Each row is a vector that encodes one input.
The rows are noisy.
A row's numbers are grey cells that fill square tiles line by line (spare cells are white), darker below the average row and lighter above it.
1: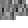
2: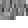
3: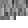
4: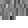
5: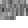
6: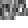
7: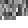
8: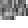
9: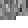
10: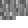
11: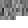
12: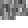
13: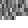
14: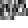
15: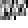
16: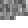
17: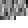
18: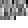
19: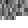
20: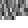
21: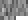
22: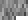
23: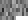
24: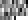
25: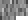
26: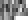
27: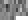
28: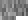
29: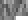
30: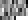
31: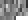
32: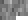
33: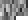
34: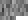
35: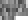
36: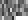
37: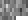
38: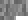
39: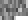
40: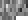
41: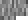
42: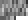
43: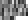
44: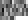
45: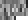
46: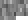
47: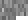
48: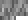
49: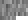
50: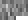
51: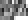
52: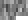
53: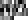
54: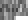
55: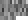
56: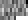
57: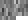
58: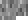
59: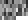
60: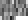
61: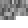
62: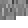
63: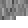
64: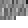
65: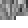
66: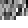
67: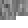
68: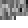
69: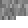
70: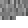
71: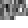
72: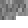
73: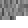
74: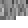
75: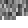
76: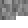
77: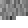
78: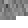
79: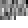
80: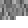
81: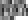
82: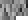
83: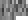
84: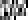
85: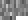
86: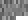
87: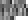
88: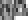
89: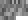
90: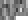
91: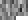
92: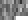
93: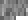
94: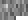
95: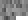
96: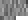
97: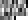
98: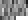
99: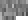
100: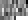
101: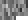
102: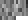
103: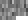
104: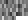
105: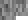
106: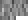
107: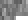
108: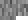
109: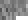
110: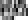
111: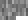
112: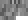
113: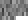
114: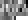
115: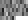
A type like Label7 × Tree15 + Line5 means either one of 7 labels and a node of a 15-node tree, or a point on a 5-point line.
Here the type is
Label6 × Label6 + Tree10 + Unit.
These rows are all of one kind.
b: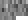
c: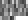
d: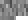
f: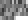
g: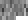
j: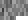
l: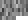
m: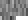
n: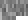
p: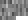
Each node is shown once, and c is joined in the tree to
m.
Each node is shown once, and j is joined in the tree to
d and l.
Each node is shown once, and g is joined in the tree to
d, n and p.
